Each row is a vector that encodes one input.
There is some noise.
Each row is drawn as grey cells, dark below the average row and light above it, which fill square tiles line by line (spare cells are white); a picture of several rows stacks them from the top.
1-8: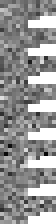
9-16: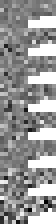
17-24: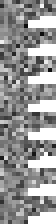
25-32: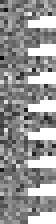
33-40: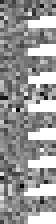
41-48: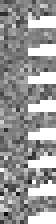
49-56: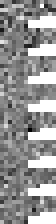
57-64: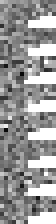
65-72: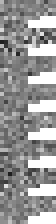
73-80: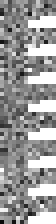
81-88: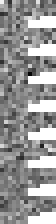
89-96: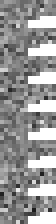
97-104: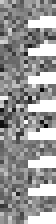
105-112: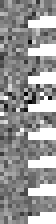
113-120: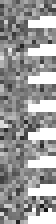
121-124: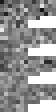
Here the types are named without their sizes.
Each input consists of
a point on a line, together with either a label, or three true/false values.
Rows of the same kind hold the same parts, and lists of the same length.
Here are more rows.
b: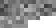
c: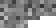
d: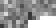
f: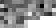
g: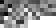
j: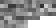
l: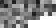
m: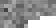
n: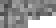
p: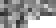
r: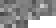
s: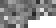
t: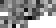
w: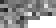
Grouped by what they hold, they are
b, d, f, g, m, w
c, j, l, n, p, r, s, t

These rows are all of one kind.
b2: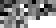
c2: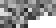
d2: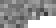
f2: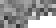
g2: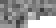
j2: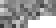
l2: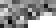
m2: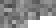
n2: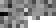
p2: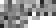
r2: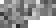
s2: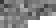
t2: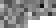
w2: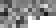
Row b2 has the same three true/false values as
f2, g2, l2 and m2.
